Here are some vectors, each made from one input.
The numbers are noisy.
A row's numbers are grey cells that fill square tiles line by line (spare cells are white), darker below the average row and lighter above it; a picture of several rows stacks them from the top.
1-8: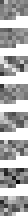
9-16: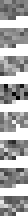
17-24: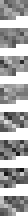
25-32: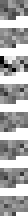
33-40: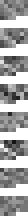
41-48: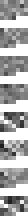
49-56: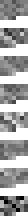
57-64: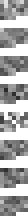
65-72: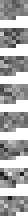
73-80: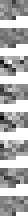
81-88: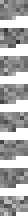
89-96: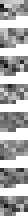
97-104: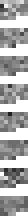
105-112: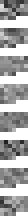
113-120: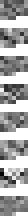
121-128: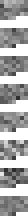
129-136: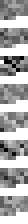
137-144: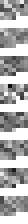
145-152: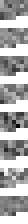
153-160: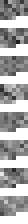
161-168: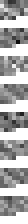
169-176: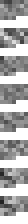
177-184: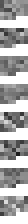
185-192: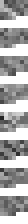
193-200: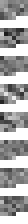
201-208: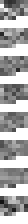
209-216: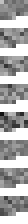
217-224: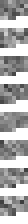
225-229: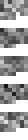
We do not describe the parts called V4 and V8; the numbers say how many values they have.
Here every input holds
either a point on a 6-point line, or a node of a 9-node tree and a value of V8, or a true/false value and a value of V4.
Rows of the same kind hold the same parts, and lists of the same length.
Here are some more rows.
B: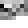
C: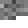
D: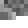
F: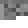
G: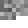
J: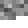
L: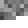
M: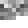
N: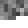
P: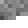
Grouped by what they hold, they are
B, D, L, M, P
C, F, J, N
G

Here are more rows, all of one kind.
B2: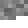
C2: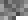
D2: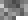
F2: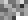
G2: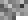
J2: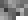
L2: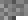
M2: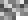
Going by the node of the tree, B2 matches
L2 and M2.
